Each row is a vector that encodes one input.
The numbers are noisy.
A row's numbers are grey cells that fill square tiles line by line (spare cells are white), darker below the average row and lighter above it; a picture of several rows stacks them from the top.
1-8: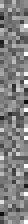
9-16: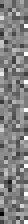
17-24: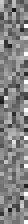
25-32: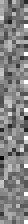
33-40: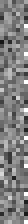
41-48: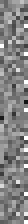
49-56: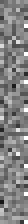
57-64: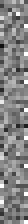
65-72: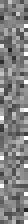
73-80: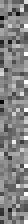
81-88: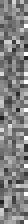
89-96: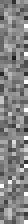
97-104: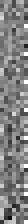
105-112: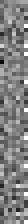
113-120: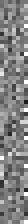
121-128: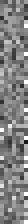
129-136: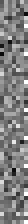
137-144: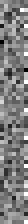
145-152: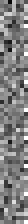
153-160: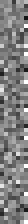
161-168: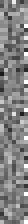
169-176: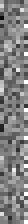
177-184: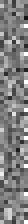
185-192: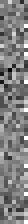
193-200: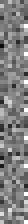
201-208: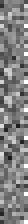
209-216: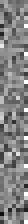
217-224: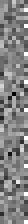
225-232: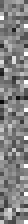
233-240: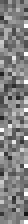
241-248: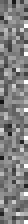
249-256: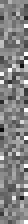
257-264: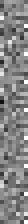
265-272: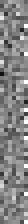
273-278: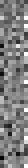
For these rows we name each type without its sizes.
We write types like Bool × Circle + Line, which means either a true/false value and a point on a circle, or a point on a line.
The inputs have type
Bool × Bool × Bool × Bool × (Line + Tree).
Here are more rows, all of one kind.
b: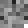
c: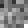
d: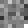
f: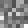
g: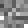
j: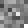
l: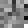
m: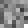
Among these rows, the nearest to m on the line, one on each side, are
b and l.
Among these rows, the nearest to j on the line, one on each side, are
d and f.
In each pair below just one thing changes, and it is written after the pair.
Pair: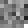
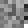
the place on the line
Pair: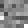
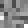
one of the four true/false values
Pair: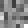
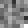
one of the four true/false values
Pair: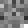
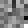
the place on the line
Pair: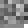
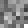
one of the four true/false values
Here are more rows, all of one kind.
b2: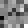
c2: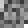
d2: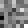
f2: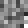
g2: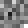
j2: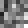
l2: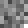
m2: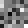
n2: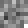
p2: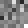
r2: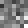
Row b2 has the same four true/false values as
d2 and p2.
